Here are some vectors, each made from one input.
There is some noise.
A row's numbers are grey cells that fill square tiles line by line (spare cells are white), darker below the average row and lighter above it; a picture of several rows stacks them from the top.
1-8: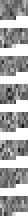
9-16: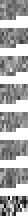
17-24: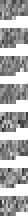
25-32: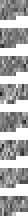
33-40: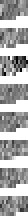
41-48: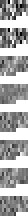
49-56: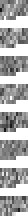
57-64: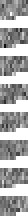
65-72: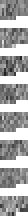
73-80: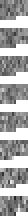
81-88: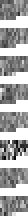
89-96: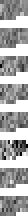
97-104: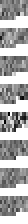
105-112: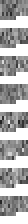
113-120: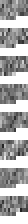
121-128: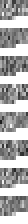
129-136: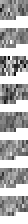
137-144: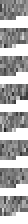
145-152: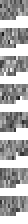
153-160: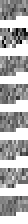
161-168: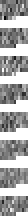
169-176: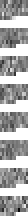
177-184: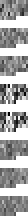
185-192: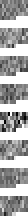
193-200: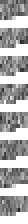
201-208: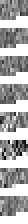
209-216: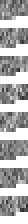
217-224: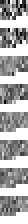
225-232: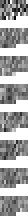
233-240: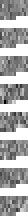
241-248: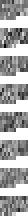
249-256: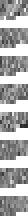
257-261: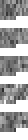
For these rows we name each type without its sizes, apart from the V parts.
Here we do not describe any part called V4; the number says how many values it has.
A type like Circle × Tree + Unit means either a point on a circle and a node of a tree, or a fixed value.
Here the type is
Circle × (List(Line) + Tree) + V4.
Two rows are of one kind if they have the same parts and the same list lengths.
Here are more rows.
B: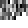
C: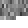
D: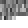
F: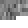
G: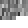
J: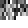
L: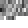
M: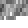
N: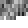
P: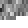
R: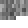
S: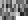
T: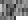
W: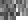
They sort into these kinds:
B, J
C, L, M, N, P, S
D
F, T, W
G, R

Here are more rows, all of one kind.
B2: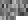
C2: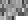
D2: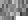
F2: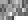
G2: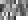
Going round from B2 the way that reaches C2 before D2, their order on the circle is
B2, C2, F2, D2, G2.
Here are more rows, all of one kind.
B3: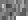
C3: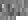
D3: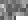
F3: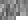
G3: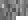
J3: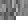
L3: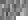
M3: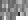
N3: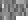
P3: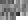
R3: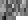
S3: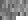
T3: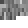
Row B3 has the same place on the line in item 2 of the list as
D3, L3 and R3.
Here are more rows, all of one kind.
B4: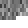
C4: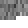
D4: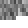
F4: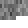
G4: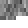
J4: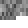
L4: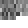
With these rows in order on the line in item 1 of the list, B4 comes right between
F4 and L4.
